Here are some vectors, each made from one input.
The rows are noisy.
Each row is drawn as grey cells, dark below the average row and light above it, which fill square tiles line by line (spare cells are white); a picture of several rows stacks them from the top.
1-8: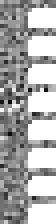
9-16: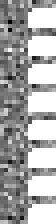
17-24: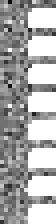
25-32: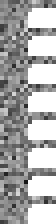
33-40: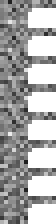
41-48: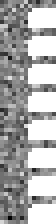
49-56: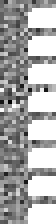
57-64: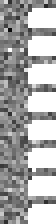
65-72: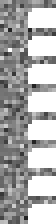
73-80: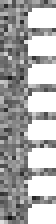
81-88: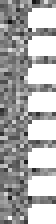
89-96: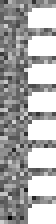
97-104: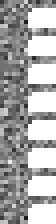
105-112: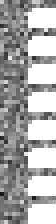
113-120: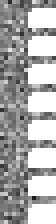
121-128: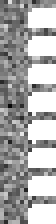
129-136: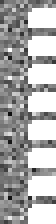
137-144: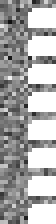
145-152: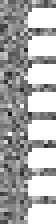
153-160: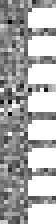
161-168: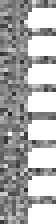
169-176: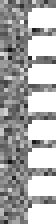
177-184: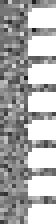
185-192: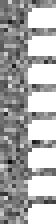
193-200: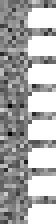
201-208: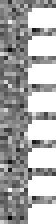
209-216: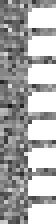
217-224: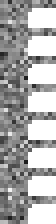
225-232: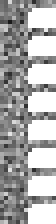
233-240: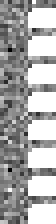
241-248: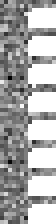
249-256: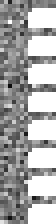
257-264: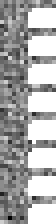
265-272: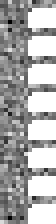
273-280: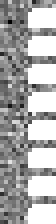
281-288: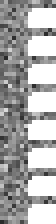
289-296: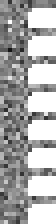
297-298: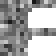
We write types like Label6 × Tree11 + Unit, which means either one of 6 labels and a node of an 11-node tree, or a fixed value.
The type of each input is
List2(Line10).
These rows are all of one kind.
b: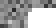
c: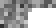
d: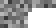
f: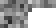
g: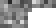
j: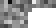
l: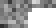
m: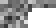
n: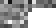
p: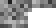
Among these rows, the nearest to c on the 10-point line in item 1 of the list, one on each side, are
b and l.
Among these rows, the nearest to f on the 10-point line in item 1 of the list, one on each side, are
d and m.
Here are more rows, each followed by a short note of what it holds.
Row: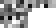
the empty list
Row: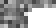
a list of one item
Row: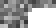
a list of one item
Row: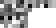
the empty list
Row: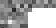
a list of two items
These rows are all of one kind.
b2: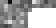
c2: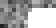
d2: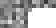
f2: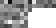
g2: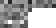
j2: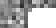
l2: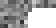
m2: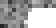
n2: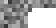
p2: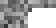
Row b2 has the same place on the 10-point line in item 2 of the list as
c2, l2, m2 and p2.
